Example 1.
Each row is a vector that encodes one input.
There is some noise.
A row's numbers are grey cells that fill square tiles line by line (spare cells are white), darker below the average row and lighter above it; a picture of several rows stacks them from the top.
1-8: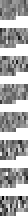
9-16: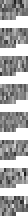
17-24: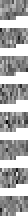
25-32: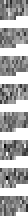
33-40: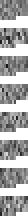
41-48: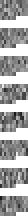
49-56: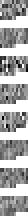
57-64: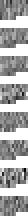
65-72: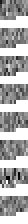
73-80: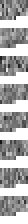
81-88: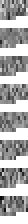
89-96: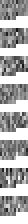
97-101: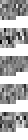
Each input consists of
one of 10 labels.
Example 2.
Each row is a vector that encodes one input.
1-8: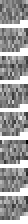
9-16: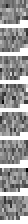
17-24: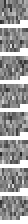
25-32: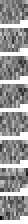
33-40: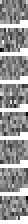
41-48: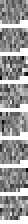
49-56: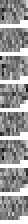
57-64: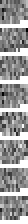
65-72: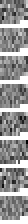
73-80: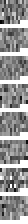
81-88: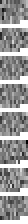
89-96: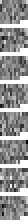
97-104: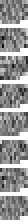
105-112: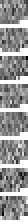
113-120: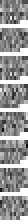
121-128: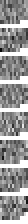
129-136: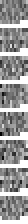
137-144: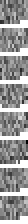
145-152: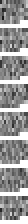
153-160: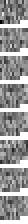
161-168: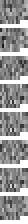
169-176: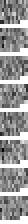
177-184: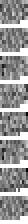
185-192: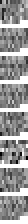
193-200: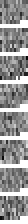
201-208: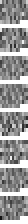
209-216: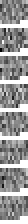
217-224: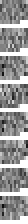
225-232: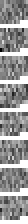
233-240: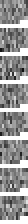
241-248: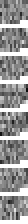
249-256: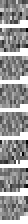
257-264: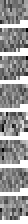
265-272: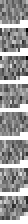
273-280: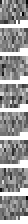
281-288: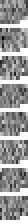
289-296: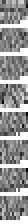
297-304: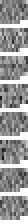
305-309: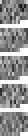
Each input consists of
one of 7 labels.
